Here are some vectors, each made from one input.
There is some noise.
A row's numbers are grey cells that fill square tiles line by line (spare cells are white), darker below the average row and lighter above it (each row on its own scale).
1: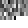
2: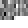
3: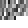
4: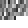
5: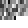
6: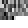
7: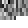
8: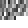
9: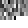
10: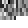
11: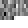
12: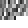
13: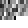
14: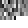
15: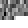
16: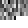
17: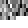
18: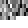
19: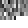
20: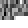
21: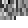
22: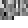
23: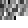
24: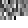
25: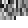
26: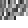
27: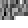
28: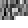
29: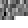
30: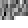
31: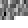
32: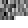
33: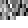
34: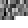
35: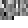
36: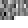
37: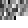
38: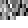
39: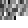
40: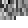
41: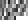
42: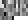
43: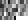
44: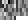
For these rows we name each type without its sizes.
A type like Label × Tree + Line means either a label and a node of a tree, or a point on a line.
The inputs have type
List(Line).
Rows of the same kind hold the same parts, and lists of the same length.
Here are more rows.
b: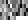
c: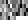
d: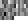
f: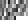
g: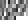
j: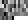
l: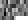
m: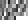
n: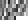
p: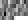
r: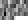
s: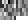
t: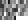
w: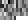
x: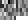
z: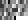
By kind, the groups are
b, c
d, j, l, p, r
f, g, m, n, s, t, w, x, z

